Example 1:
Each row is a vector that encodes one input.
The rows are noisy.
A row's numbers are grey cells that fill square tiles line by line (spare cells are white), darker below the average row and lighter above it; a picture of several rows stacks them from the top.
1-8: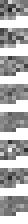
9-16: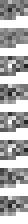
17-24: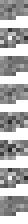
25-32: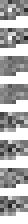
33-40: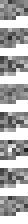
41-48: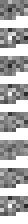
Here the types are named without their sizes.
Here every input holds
a point on a line.
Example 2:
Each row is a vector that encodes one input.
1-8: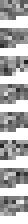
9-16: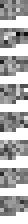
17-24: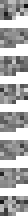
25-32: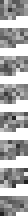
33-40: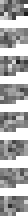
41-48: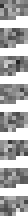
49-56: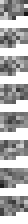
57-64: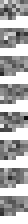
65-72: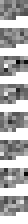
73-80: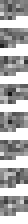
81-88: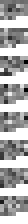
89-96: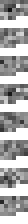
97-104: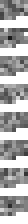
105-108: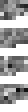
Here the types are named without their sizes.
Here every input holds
a label.
